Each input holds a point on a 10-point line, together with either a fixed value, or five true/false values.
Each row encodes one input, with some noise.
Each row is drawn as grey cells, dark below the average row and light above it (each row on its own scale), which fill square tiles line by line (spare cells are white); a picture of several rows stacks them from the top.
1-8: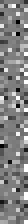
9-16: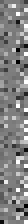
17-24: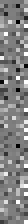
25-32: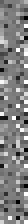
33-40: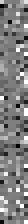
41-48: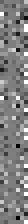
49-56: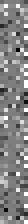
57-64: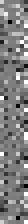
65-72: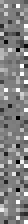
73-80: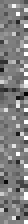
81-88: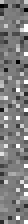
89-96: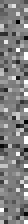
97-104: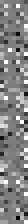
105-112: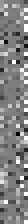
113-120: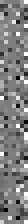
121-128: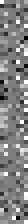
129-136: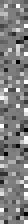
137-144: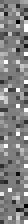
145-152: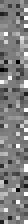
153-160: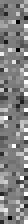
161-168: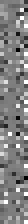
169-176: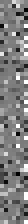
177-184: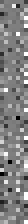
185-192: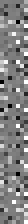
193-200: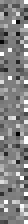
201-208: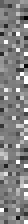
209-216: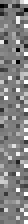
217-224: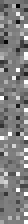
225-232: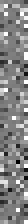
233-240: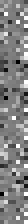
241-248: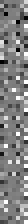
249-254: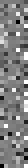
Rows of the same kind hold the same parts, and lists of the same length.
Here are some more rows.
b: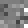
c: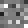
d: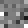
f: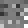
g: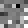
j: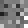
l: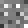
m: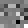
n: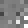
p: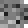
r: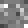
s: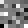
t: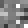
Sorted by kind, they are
b, c, f, g, j, l, m, n, p, r, s
d, t

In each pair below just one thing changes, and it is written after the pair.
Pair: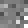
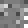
one of the five true/false values
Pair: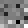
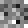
one of the five true/false values
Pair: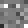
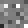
one of the five true/false values
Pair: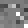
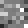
the place on the 10-point line
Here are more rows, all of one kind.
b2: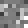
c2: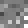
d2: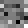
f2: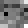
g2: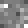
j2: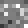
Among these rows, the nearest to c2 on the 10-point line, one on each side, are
b2 and f2.
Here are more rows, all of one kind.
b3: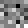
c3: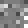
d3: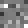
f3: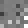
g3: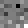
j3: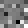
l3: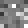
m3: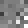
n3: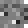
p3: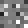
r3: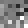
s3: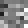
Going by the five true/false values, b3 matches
g3 and r3.
